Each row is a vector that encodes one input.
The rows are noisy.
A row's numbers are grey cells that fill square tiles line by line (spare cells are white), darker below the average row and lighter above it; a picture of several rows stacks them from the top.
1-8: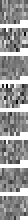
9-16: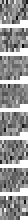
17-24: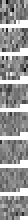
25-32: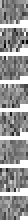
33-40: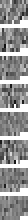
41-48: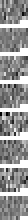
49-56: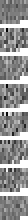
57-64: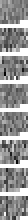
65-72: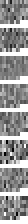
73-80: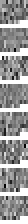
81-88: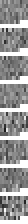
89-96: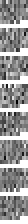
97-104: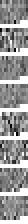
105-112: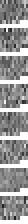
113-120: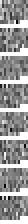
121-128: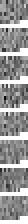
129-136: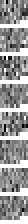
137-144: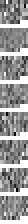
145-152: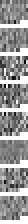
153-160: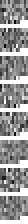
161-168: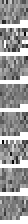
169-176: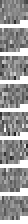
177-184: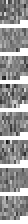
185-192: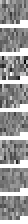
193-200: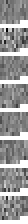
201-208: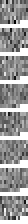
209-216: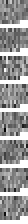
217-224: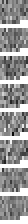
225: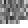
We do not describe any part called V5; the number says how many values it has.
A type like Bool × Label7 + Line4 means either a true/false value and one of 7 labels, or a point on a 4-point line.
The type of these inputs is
Label7 × Label7 × (Line7 × V5 + Line8).
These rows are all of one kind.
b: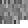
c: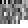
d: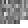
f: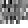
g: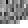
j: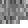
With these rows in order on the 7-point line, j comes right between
b and f.
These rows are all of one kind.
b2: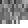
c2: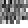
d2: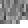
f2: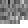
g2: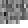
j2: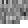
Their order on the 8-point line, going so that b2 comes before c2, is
b2, d2, g2, c2, j2, f2.
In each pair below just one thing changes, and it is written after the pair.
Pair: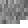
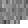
the value of V5
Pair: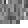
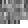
the place on the 7-point line
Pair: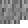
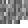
one of the two labels
